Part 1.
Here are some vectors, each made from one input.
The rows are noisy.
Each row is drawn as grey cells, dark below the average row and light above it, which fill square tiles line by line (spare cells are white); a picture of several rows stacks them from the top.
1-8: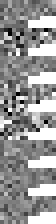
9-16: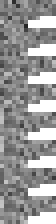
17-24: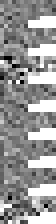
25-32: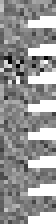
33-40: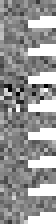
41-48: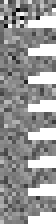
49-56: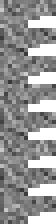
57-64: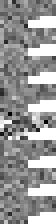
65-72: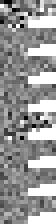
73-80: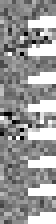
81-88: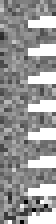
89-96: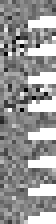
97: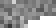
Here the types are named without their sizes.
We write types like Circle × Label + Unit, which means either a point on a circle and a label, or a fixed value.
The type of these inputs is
Bool × Bool × Bool × Bool + Label.
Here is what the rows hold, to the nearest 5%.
About 15% of them hold a label. The rest hold four true/false values.
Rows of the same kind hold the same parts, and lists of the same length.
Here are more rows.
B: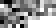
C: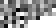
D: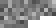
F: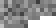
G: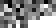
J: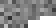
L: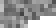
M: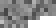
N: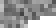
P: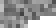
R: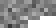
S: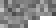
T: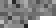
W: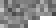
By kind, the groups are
B, C, G
D, F, J, L, M, N, P, R, S, T, W

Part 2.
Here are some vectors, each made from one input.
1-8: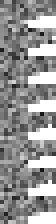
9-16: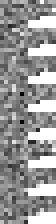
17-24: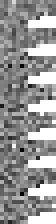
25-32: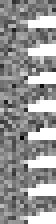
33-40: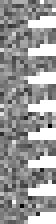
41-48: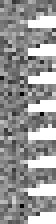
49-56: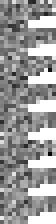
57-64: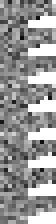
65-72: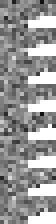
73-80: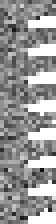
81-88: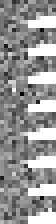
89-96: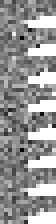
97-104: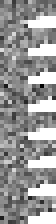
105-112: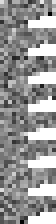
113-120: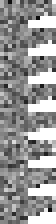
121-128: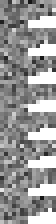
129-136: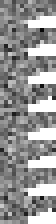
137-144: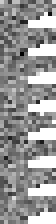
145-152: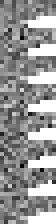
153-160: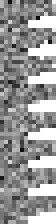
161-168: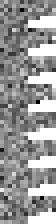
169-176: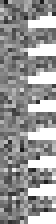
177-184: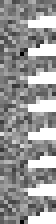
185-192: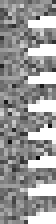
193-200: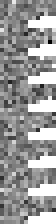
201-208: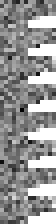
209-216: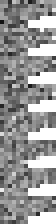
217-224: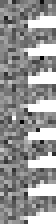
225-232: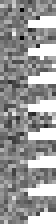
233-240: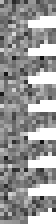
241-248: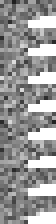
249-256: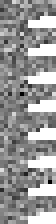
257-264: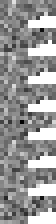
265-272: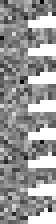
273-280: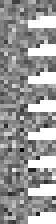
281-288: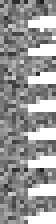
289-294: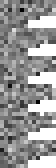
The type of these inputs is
Line11 + Line19.
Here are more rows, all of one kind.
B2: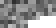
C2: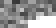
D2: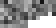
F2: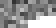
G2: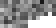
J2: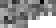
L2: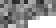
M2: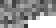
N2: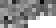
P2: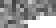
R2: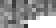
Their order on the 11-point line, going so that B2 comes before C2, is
L2, B2, F2, C2, P2, R2, M2, N2, J2, G2, D2.
